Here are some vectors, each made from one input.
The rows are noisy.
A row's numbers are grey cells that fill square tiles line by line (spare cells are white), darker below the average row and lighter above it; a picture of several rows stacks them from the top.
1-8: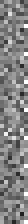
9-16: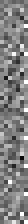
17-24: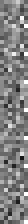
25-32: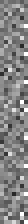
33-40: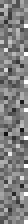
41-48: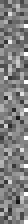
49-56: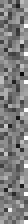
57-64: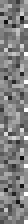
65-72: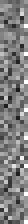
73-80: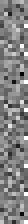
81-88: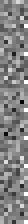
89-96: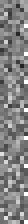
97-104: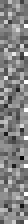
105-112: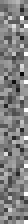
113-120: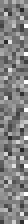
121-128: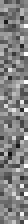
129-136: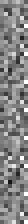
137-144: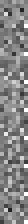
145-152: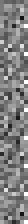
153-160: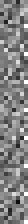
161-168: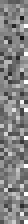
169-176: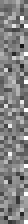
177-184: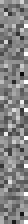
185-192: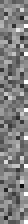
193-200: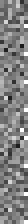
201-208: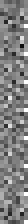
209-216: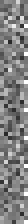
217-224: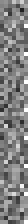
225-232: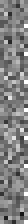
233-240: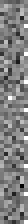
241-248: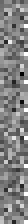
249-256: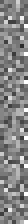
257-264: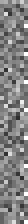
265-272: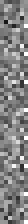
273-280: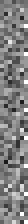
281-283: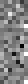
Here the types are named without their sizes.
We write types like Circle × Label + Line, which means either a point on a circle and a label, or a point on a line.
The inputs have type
Circle.
